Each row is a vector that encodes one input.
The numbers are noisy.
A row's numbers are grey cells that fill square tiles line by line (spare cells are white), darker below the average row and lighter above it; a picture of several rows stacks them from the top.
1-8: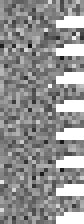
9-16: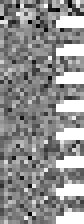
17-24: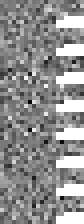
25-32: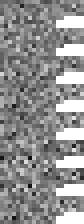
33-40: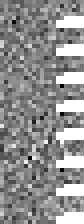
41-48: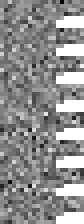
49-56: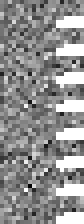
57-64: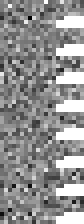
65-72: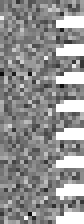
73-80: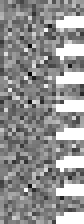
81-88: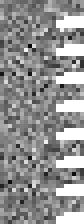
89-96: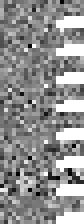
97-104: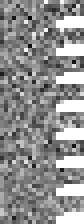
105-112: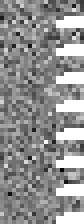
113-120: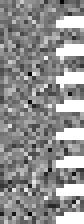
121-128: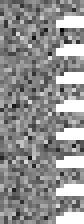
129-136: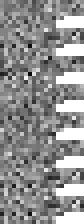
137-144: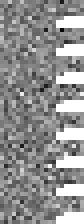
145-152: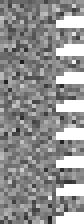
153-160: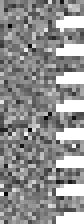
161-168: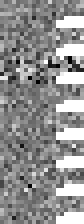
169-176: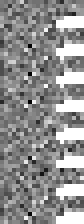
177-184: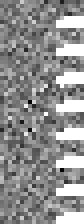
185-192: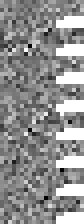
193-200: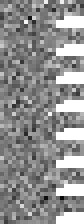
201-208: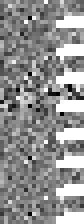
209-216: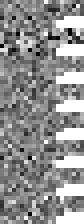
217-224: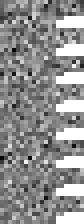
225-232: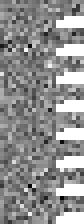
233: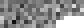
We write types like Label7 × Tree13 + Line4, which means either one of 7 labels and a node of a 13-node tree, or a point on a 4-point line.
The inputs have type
List2(Line6 + Line7).
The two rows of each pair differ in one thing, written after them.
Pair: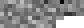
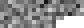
the place on the 6-point line in item 1 of the list
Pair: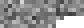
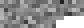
the place on the 7-point line in item 2 of the list
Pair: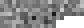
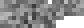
the place on the 7-point line in item 2 of the list
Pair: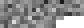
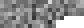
the place on the 6-point line in item 1 of the list
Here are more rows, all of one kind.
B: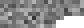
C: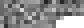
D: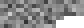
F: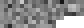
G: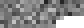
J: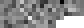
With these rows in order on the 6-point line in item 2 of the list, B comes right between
C and G.
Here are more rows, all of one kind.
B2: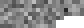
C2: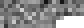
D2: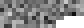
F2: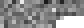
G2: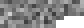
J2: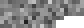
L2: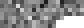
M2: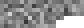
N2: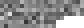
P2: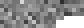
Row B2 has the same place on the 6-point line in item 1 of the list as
M2 and N2.
